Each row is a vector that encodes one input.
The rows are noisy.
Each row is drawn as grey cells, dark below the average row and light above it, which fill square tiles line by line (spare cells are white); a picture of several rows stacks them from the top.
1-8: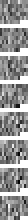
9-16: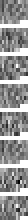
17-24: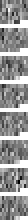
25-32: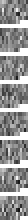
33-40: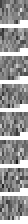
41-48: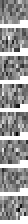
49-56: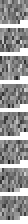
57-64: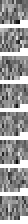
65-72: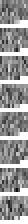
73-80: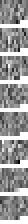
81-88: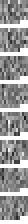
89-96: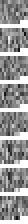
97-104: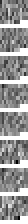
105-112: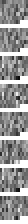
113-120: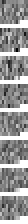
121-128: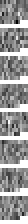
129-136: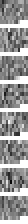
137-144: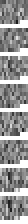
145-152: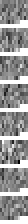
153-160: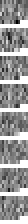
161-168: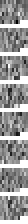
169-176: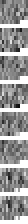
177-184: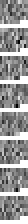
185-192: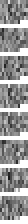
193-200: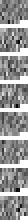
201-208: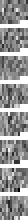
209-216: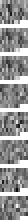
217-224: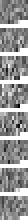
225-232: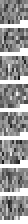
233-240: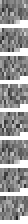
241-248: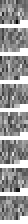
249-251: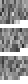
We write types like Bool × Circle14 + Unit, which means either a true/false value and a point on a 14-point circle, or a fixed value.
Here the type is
(Label5 + Line7) × Line7.
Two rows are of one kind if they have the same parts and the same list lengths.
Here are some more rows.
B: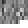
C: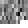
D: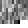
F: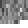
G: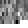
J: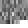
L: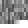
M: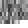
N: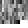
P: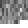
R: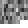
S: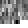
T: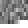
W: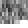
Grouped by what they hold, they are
B, D, F, G, N, P, S
C, J, L, M, R, T, W

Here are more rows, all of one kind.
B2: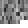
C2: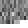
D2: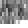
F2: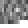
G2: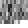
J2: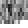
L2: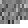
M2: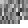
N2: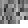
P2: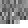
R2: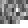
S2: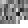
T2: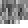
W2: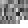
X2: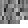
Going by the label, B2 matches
J2, N2, T2 and X2.
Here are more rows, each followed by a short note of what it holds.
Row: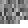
one of 5 labels and a point on a 7-point line
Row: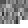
a point on each of two 7-point lines
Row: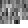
a point on each of two 7-point lines
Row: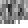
one of 5 labels and a point on a 7-point line
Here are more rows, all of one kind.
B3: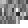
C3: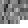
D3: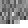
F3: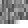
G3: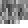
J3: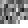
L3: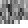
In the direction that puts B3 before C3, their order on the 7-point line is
B3, J3, C3, D3, F3, G3, L3.
